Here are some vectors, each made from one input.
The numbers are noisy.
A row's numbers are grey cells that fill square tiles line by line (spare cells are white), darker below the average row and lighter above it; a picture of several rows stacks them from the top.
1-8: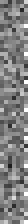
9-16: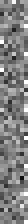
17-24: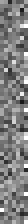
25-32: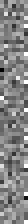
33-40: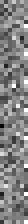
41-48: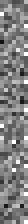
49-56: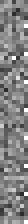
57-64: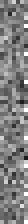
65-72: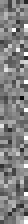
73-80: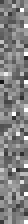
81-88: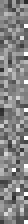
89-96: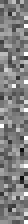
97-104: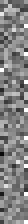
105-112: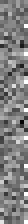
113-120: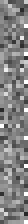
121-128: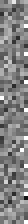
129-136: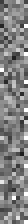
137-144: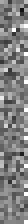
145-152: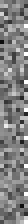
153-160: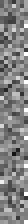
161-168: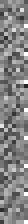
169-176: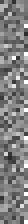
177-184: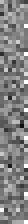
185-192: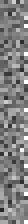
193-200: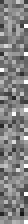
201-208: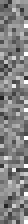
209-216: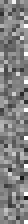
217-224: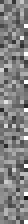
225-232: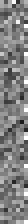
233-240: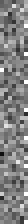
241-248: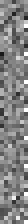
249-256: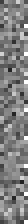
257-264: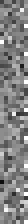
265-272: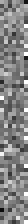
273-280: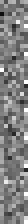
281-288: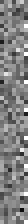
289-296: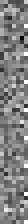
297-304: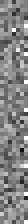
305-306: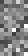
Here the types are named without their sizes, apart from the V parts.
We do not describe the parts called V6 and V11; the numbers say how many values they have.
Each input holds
either a point on each of two lines and a value of V11, or a true/false value and a value of V6.
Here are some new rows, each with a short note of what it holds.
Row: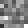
a point on each of two lines and a value of V11
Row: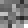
a point on each of two lines and a value of V11
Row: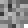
a true/false value and a value of V6
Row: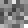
a true/false value and a value of V6
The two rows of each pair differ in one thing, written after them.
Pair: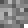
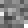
the place on one of the two lines
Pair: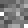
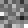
the value of V11
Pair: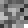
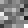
the place on one of the two lines
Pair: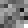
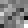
the place on one of the two lines
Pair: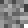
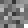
the value of V11
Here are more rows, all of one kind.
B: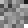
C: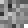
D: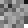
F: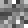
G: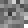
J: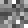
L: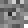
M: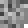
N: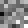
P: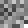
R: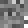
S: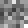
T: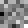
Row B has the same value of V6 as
D and P.
